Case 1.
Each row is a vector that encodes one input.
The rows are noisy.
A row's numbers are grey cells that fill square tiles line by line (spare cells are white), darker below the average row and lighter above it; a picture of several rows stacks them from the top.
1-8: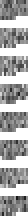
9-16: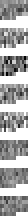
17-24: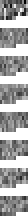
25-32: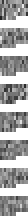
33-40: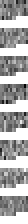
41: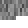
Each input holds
one of 6 labels, together with either a fixed value, or three true/false values.
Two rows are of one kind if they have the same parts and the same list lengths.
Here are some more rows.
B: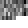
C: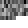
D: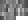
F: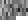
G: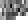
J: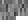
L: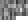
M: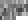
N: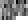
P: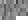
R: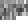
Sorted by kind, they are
B, C, D, J, L, N, P
F, G, M, R

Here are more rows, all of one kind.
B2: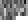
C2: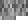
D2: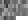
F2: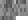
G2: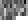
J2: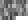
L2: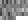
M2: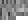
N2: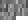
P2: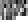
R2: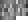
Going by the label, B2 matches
G2, L2, M2 and P2.
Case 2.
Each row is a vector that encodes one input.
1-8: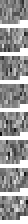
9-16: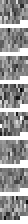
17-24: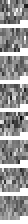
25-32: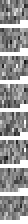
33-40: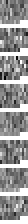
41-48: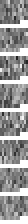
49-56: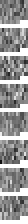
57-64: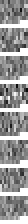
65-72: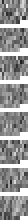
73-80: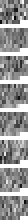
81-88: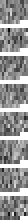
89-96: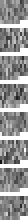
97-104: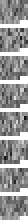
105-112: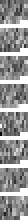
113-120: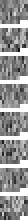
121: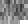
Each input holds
either a node of a 10-node tree, or a node of a 12-node tree.
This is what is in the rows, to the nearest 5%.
About 50% of them hold a node of a 10-node tree. The rest hold a node of a 12-node tree.
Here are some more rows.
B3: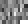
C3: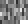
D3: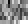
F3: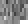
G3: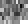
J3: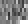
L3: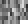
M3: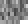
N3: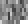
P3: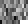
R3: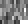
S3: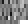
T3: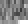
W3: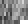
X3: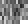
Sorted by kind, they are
B3, C3, L3, P3, R3, S3, W3
D3, F3, G3, J3, M3, N3, T3, X3

